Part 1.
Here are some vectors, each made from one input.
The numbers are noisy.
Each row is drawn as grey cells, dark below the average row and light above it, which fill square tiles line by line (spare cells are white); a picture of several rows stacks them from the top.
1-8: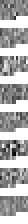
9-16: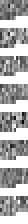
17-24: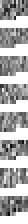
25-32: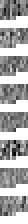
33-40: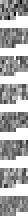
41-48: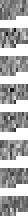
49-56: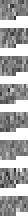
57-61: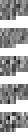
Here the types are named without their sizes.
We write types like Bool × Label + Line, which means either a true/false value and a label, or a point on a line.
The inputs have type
Bool × Bool × Bool + Line.
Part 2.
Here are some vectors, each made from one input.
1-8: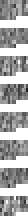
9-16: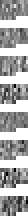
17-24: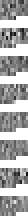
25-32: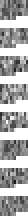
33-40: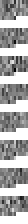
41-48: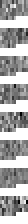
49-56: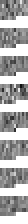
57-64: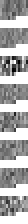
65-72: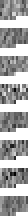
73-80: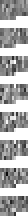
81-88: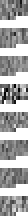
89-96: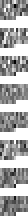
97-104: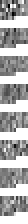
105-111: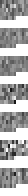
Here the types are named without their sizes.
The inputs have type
List(Line).
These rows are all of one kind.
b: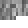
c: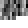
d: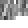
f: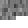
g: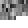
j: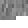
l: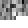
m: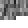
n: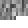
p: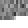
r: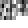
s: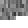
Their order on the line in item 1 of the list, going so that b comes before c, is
f, m, p, s, b, n, j, g, d, l, c, r.
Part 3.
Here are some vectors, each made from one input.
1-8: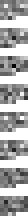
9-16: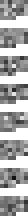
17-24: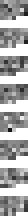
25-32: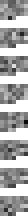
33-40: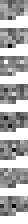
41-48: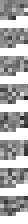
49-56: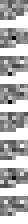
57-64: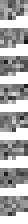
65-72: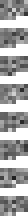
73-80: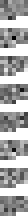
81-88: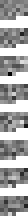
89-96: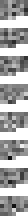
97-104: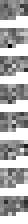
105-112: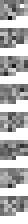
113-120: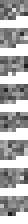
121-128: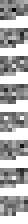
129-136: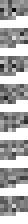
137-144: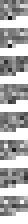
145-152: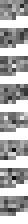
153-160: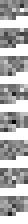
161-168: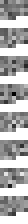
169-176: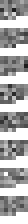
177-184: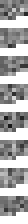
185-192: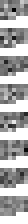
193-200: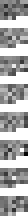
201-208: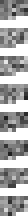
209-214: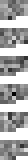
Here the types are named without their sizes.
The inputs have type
(Bool × Bool × Bool + Unit) × Circle.
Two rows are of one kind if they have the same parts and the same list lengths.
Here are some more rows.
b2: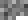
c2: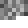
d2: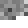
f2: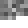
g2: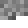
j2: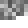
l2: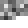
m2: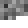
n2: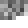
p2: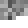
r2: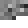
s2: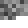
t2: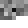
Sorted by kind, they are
b2, c2, d2, f2, g2, m2, r2, s2
j2, l2, n2, p2, t2

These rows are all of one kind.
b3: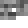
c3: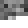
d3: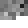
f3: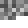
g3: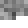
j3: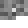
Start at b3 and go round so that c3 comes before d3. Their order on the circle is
b3, f3, j3, g3, c3, d3.
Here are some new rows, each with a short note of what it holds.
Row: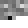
a point on a circle
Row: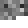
a point on a circle and three true/false values
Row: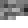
a point on a circle and three true/false values
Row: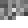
a point on a circle and three true/false values
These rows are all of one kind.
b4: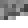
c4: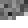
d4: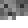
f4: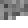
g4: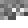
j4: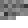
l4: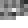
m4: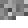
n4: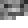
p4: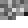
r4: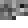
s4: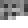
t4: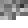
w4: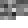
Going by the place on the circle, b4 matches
f4, j4 and s4.
